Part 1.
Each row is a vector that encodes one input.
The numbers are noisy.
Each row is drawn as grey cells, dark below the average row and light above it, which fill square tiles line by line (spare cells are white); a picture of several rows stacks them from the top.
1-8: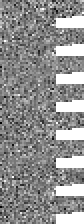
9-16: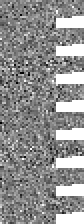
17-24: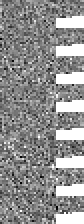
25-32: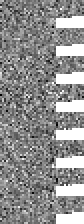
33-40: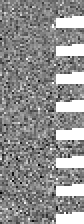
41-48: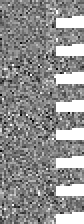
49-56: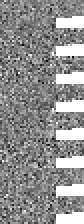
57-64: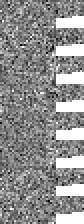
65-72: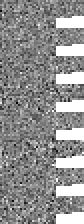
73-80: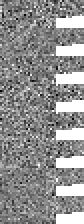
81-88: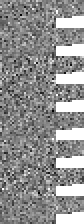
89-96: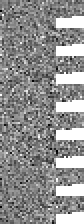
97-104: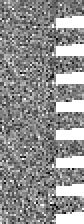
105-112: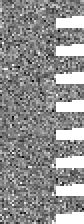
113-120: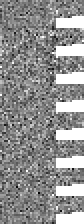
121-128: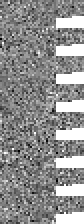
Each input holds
a point on a 6-point line, together with either a point on a 6-point line, or a node of an 11-node tree.
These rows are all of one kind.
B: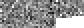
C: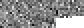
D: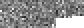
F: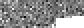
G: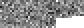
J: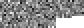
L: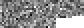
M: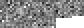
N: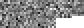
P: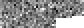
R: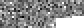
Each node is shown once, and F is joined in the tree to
D.
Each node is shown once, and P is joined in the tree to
L.
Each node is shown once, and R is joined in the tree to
D.
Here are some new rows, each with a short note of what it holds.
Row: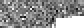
a point on a 6-point line and a node of an 11-node tree
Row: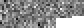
a point on a 6-point line and a node of an 11-node tree
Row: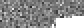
a point on a 6-point line and a node of an 11-node tree
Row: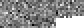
a point on a 6-point line and a node of an 11-node tree
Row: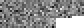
a point on each of two 6-point lines
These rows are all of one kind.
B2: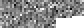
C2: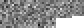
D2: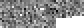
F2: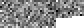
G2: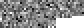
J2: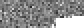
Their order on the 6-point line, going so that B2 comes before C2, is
F2, D2, B2, J2, C2, G2.
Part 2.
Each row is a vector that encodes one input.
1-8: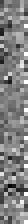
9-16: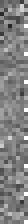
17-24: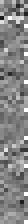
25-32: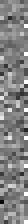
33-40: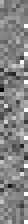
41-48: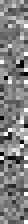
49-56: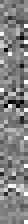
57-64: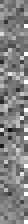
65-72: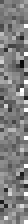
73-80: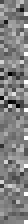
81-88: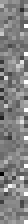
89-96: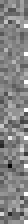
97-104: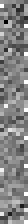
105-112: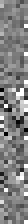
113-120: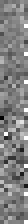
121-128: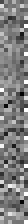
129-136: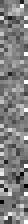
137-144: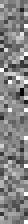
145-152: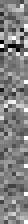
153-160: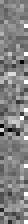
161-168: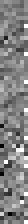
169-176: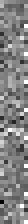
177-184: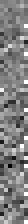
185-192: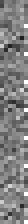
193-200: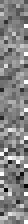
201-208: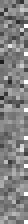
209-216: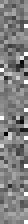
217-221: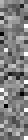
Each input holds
a point on a 14-point line, together with either a point on a 14-point line, or four true/false values.
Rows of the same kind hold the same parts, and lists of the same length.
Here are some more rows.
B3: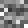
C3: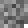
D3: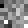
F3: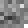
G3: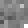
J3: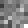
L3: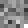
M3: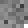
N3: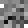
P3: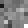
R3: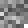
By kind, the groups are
B3, C3, D3, G3, J3, L3, N3, P3, R3
F3, M3

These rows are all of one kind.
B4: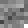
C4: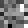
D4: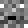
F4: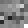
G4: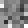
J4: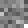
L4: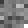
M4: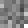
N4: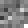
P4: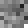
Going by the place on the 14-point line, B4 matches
D4, F4 and J4.
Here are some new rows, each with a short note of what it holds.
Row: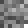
a point on a 14-point line and four true/false values
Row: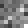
a point on a 14-point line and four true/false values
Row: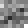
a point on each of two 14-point lines
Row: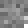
a point on each of two 14-point lines
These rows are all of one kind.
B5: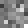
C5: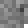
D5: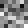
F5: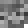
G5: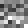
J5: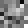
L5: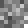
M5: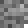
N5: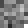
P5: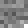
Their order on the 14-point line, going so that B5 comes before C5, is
P5, B5, J5, L5, G5, C5, D5, F5, N5, M5.
